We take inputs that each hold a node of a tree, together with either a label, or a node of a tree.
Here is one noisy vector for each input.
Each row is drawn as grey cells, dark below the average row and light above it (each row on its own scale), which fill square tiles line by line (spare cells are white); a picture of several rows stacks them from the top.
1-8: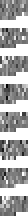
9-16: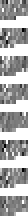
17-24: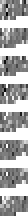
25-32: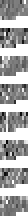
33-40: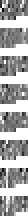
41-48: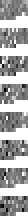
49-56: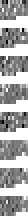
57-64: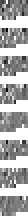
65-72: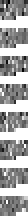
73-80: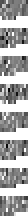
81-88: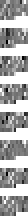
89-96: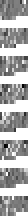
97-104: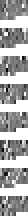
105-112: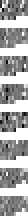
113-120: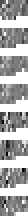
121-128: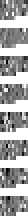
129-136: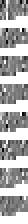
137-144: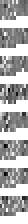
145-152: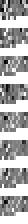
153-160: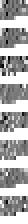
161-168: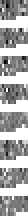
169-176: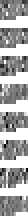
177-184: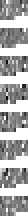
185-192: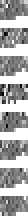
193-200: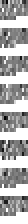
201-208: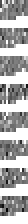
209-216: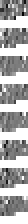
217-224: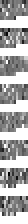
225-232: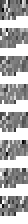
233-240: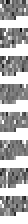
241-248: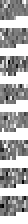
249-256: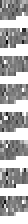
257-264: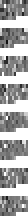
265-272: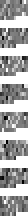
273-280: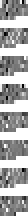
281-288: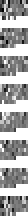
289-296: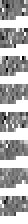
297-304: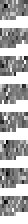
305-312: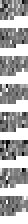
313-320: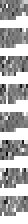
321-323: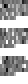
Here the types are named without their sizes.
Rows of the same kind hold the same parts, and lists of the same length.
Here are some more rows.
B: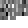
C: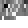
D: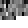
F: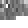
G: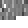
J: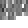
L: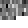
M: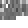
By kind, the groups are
B, C, D, L
F, G, J, M

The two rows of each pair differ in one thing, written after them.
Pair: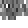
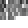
the node of the tree
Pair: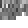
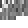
the label
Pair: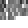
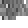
the node of the tree
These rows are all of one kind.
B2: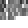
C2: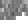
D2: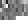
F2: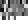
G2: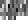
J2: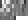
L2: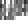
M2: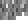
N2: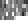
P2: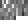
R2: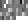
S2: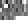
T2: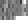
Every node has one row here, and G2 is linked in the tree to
C2, J2 and M2.
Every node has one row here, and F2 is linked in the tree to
R2.
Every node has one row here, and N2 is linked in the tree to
B2.
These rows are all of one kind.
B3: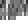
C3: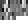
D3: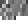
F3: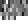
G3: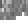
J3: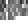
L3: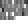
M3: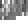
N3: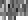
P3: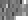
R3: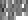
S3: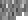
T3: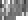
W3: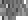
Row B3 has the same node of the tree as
M3, S3 and T3.
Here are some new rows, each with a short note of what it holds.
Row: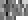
a node of each of two trees
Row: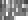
a label and a node of a tree
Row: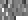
a node of each of two trees
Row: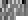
a node of each of two trees
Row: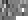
a node of each of two trees
